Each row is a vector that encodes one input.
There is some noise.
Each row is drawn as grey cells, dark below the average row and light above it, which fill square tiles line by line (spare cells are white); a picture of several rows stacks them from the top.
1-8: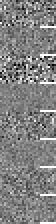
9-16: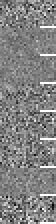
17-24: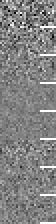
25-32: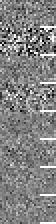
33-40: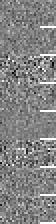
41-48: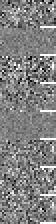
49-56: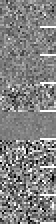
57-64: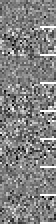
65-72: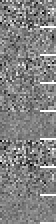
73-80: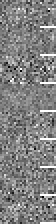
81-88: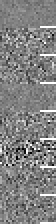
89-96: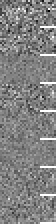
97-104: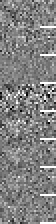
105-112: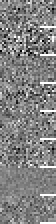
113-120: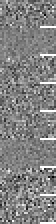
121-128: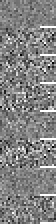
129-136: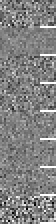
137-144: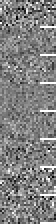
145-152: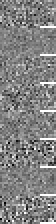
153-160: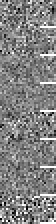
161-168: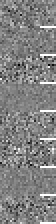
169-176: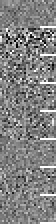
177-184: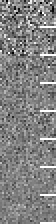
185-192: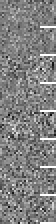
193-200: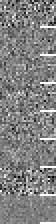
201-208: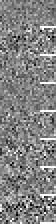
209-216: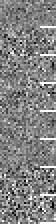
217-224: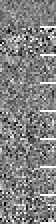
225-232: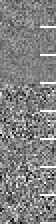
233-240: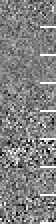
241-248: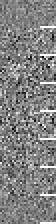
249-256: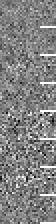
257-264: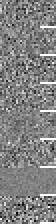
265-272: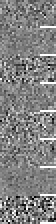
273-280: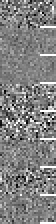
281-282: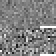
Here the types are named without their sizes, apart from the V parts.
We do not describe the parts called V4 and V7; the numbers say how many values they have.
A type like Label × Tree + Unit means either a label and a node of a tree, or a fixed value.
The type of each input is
(Bool × Bool × Bool × V4 + Label) × Line + V7.
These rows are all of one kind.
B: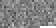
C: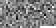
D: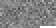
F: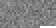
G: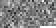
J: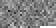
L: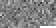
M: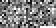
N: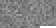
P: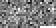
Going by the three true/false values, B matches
C, F and J.
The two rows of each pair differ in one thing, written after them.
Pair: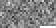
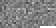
the value of V4
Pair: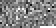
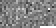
one of the three true/false values
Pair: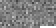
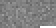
the value of V4
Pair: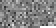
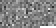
one of the three true/false values
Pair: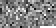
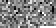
the place on the line
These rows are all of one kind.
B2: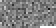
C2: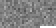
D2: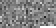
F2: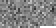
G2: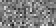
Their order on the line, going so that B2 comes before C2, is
B2, F2, D2, C2, G2.
